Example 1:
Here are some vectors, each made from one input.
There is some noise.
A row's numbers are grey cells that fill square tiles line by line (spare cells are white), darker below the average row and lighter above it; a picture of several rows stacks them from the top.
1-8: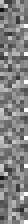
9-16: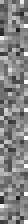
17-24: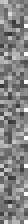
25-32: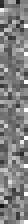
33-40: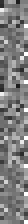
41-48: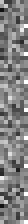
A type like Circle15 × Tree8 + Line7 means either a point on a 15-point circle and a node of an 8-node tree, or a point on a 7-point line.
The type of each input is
Label9.
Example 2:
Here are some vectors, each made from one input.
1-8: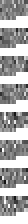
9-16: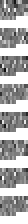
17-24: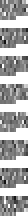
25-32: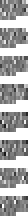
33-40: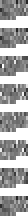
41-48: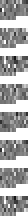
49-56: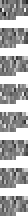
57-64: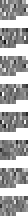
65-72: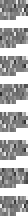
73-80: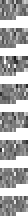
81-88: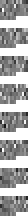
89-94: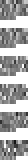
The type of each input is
Bool × Bool × Bool + Unit.
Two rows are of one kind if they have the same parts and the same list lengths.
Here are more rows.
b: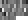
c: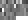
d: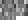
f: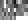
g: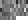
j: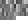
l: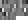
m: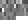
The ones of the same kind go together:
b, c, d, g, j, l, m
f

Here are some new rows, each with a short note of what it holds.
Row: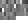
three true/false values
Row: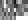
a fixed value
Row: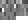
three true/false values
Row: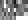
a fixed value
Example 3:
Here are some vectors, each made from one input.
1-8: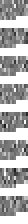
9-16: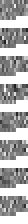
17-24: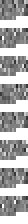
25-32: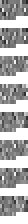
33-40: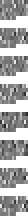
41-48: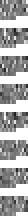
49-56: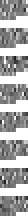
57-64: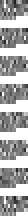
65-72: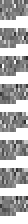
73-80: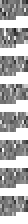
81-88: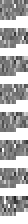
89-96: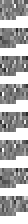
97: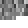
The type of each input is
Bool × Bool × Bool + Unit.
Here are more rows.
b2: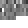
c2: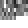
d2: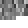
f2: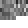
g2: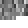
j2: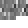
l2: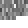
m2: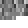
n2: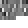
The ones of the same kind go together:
b2, d2, f2, g2, j2, l2, m2, n2
c2

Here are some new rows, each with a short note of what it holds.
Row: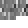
three true/false values
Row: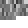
three true/false values
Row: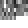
a fixed value
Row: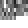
a fixed value
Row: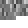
three true/false values
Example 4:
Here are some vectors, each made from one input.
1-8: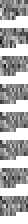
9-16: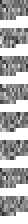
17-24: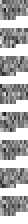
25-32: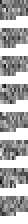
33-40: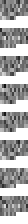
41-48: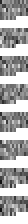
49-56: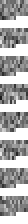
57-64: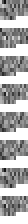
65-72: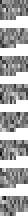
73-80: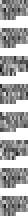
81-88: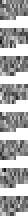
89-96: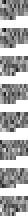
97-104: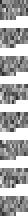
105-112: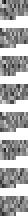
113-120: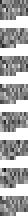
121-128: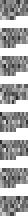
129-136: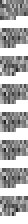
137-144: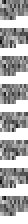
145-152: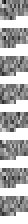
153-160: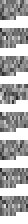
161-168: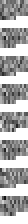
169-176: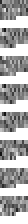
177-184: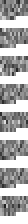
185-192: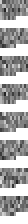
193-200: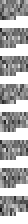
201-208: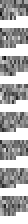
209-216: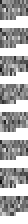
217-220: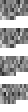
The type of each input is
Bool × Bool × Bool.
